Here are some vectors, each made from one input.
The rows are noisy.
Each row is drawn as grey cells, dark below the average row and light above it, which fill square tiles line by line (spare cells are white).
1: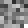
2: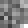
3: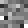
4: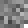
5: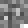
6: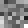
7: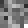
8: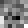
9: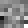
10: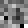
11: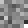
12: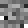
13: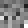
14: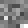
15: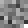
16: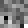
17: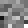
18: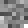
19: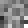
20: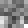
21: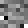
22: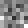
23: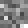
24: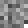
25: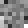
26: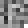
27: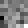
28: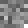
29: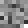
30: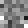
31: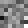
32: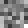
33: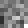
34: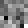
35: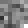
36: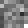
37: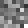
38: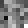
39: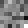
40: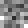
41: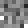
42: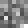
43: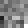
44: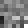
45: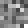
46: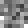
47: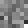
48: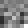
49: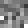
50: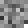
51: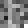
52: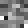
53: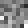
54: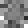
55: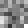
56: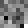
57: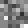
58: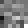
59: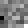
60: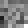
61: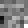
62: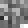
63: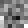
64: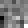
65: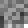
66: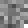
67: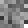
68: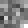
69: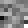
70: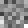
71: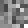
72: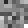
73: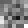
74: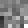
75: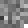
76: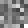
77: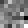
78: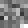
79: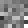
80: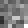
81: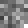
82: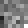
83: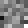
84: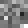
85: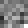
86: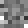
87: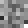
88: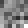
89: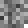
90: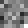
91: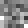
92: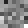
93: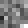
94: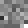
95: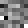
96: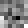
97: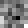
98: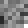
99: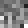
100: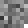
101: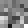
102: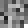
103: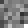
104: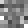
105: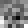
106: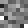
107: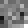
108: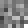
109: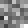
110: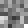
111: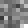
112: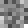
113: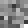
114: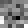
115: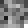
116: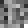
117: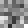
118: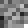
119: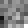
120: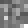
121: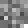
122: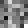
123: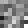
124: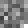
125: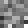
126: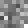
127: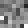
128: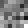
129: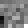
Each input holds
a true/false value, together with either one of 6 labels, or a point on a 7-point line.
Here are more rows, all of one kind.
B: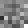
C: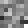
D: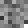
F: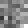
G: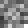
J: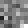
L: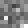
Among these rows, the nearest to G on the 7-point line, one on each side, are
J and L.
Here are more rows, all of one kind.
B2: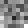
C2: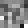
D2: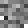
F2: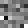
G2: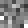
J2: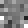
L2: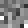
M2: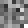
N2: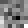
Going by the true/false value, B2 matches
J2 and N2.
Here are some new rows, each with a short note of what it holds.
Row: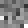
one of 6 labels and a true/false value
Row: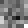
one of 6 labels and a true/false value
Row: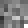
a point on a 7-point line and a true/false value
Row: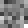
one of 6 labels and a true/false value
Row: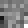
a point on a 7-point line and a true/false value
